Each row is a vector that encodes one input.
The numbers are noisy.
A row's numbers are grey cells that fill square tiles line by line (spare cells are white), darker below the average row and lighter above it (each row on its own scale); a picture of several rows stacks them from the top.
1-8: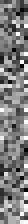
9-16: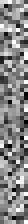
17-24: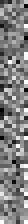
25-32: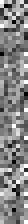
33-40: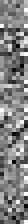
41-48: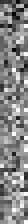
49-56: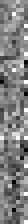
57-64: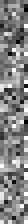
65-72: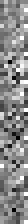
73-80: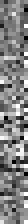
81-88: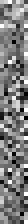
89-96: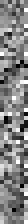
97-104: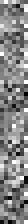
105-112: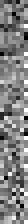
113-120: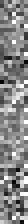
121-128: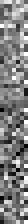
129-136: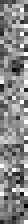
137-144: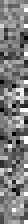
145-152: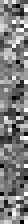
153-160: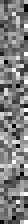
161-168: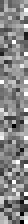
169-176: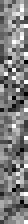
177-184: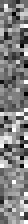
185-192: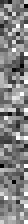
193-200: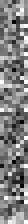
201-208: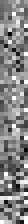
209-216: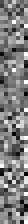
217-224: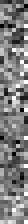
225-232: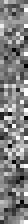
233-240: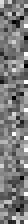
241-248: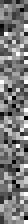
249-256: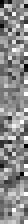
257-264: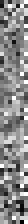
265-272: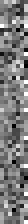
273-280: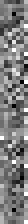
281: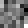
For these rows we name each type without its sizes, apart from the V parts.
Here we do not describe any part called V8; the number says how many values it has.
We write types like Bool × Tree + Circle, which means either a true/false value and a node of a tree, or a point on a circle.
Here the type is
List(Bool × V8).
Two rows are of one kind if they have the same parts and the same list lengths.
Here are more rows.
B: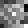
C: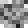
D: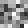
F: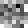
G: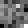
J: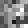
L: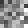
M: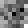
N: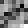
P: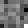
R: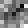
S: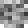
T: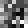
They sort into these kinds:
B, C, D, G, J, P, S
F, L, M, T
N, R

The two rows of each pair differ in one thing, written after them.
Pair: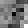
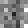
the value of V8 in item 1 of the list
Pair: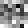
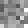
the true/false value in item 1 of the list
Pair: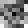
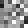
the value of V8 in item 2 of the list
